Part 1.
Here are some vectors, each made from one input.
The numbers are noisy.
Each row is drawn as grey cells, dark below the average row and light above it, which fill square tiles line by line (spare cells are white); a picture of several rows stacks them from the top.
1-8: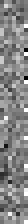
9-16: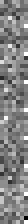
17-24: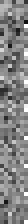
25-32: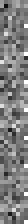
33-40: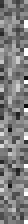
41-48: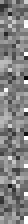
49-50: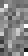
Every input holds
four true/false values.
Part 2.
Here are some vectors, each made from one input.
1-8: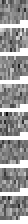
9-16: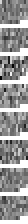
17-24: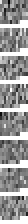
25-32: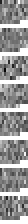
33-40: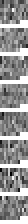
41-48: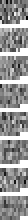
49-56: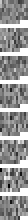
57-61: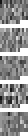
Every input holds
a point on each of two 9-point lines.
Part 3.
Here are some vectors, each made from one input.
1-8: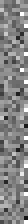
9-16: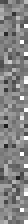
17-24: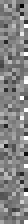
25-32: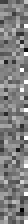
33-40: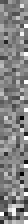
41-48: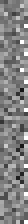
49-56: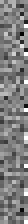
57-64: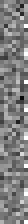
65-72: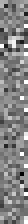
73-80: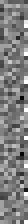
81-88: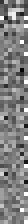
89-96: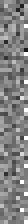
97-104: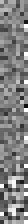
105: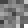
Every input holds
either a point on an 18-point circle, or a fixed value.
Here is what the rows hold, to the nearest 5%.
About 95% of them hold a point on an 18-point circle. The rest hold a fixed value.
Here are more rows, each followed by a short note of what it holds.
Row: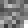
a point on an 18-point circle
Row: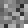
a point on an 18-point circle
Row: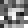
a fixed value
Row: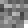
a point on an 18-point circle
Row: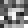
a fixed value
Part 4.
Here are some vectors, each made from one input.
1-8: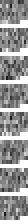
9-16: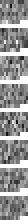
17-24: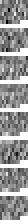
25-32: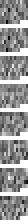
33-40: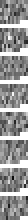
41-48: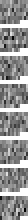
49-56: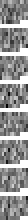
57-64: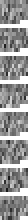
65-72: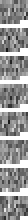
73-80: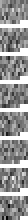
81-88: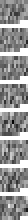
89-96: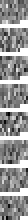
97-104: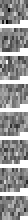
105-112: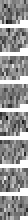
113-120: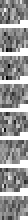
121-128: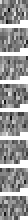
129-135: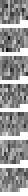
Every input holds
a point on a 20-point circle.
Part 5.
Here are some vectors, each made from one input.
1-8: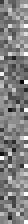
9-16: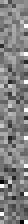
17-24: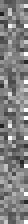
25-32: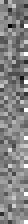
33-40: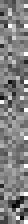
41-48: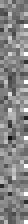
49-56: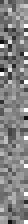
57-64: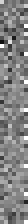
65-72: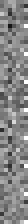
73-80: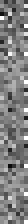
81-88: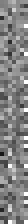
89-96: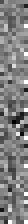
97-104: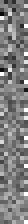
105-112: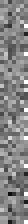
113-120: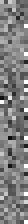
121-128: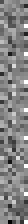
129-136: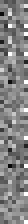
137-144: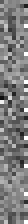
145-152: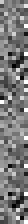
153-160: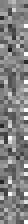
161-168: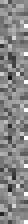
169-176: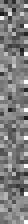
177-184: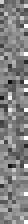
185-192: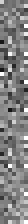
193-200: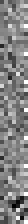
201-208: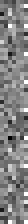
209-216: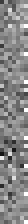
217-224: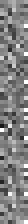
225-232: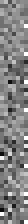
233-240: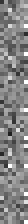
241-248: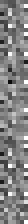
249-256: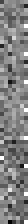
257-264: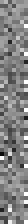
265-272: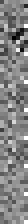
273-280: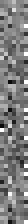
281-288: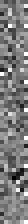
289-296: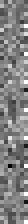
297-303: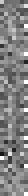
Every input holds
either a fixed value, or four true/false values.
